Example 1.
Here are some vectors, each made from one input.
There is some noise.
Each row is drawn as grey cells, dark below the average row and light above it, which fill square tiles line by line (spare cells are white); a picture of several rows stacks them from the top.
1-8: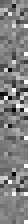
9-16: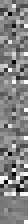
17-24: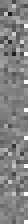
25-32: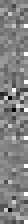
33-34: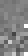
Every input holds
a point on a 4-point line.
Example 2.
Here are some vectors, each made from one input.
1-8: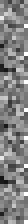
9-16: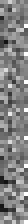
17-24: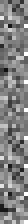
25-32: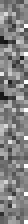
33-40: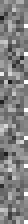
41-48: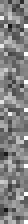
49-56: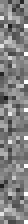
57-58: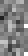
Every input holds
a point on a 9-point line.
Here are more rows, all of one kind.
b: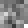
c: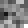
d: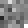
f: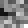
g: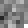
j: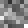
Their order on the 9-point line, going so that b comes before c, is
j, b, d, g, c, f.
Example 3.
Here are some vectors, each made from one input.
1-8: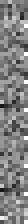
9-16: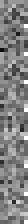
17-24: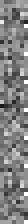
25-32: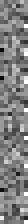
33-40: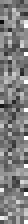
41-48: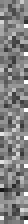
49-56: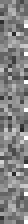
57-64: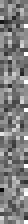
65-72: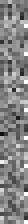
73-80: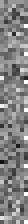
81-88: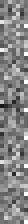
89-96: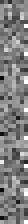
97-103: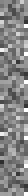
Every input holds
four true/false values.
